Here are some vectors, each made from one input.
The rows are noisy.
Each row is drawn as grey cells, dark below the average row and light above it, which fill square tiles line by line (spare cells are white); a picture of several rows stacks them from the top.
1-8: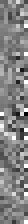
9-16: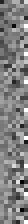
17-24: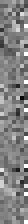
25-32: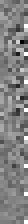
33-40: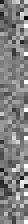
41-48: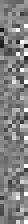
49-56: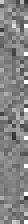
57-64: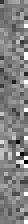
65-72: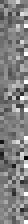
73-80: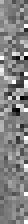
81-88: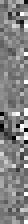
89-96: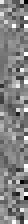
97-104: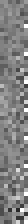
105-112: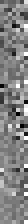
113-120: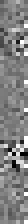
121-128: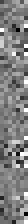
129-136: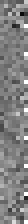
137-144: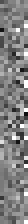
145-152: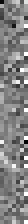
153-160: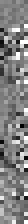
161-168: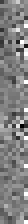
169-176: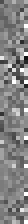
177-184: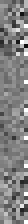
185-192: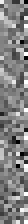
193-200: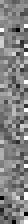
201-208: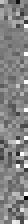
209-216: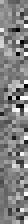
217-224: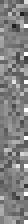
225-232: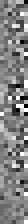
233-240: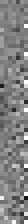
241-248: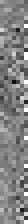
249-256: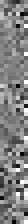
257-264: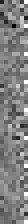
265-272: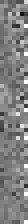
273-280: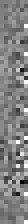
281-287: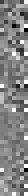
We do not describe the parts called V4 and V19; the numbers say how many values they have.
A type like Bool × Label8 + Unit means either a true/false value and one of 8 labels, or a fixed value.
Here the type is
(Bool × V19 + V4) × (Circle15 + Unit).
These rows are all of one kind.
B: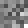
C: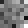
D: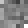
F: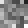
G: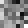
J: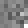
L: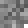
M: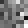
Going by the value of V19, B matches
D and J.
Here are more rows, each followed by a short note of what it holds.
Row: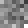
a value of V4
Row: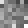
a point on a 15-point circle, a true/false value and a value of V19
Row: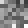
a true/false value and a value of V19
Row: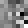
a point on a 15-point circle and a value of V4
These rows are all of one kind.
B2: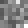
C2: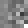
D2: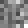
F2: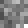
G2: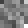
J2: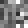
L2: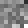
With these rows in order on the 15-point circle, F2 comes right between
B2 and C2.
